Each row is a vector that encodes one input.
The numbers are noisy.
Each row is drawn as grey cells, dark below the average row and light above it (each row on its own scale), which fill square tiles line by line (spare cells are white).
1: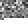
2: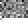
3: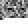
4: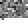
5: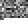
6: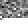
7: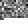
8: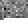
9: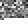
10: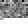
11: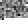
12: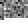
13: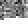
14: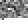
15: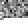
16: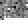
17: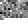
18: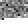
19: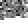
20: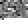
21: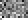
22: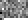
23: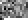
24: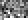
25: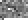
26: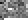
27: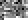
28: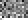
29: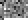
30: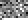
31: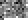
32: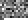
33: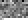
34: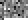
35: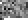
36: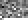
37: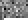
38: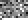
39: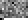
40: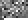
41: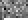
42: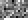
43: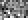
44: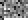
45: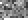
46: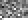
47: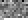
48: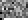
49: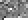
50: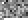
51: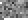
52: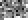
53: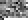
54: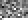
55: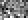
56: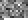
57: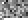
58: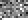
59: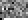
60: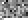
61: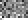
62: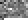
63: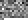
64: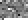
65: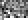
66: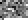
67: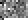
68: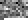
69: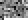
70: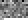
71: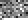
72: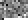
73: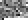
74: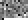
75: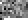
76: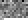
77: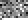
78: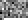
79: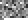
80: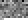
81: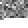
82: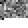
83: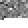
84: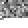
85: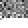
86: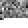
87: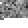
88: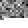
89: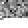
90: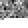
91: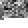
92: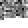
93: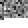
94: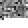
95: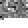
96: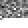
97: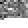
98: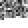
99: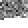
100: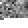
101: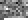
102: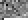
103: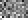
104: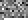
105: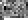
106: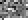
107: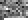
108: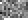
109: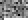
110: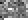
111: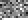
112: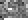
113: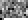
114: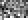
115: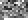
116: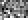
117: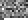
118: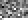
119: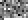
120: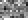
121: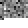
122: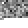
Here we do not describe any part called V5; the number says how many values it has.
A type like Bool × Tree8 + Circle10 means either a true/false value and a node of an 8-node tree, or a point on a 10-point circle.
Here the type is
Label6 + (Line4 + V5) × Tree8.
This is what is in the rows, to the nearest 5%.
About 30% of them hold one of 6 labels. The rest hold a node of an 8-node tree, together with either a point on a 4-point line, or a value of V5.
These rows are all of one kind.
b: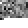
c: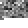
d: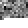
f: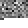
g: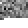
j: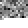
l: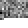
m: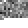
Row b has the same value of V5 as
d and g.
